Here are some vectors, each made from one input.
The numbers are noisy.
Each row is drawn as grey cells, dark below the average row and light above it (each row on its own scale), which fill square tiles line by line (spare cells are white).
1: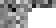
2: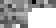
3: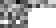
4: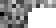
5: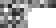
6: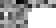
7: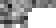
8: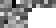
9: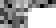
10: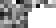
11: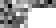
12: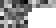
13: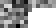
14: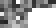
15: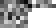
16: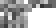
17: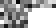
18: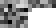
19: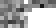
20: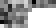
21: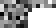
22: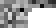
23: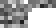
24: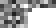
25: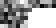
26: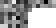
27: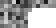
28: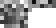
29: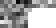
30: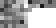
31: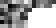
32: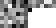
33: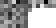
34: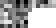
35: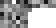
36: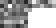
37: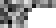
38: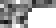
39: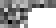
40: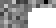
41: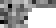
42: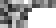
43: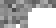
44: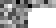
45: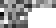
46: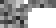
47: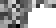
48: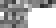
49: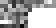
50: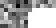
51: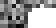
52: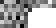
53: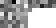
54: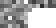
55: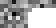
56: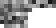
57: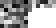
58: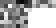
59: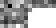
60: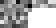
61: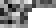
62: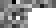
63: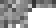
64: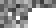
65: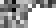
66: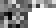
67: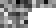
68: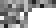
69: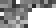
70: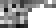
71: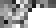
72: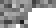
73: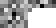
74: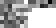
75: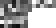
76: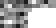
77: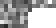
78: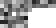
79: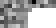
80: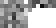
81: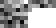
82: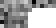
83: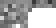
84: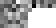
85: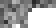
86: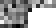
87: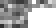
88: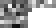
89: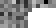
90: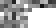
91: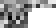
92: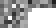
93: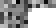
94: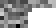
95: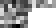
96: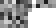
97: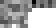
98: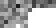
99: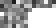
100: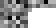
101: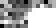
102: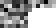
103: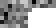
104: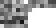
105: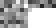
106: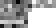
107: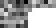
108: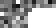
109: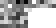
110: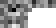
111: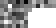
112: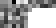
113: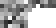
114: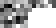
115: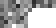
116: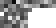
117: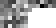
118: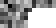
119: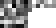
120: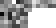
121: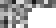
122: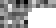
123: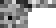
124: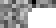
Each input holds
a point on a 6-point line, together with either a point on a 6-point line, or a point on a 7-point line.
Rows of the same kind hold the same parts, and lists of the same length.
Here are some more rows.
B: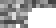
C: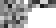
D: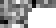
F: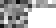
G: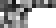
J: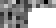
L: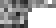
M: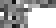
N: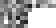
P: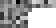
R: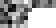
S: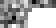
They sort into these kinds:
B, C, D, G, M, R, S
F, J, L, N, P

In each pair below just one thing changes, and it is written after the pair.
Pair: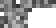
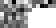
the place on the 7-point line
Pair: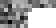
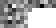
the place on the 6-point line
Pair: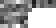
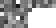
the place on the 6-point line
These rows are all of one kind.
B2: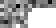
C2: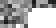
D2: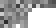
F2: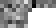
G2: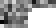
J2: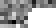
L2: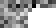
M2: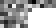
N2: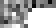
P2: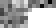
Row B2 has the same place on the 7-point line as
D2, L2 and N2.
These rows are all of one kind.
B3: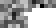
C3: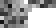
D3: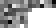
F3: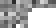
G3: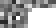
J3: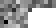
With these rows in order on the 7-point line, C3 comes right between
B3 and D3.
